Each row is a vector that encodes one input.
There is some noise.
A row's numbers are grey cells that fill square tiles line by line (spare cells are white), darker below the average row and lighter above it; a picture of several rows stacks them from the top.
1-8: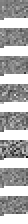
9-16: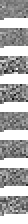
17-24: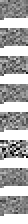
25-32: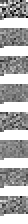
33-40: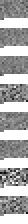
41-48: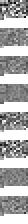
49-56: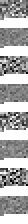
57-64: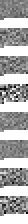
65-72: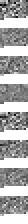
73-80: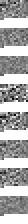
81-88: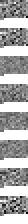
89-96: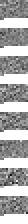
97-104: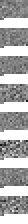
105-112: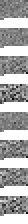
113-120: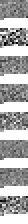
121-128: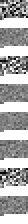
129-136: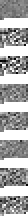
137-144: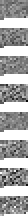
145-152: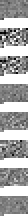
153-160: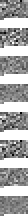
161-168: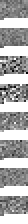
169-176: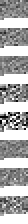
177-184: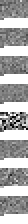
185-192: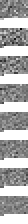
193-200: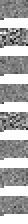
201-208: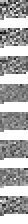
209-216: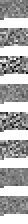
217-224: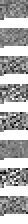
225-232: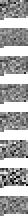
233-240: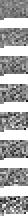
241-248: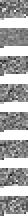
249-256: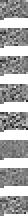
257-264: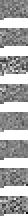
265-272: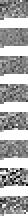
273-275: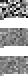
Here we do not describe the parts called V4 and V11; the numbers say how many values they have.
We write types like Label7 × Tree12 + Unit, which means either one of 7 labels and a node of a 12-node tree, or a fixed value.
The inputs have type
(Bool × Circle9 + V11) × Line5 + V4.
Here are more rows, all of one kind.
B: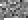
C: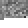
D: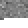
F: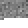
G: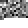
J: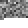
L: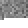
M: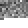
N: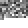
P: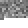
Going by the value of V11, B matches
F and L.
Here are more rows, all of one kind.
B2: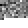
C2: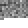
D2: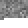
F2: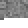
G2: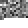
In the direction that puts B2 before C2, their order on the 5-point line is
D2, G2, F2, B2, C2.
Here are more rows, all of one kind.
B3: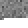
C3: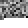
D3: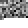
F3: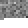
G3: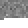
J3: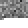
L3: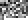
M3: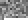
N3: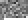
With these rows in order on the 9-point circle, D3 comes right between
F3 and J3.
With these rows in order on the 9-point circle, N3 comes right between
F3 and L3.
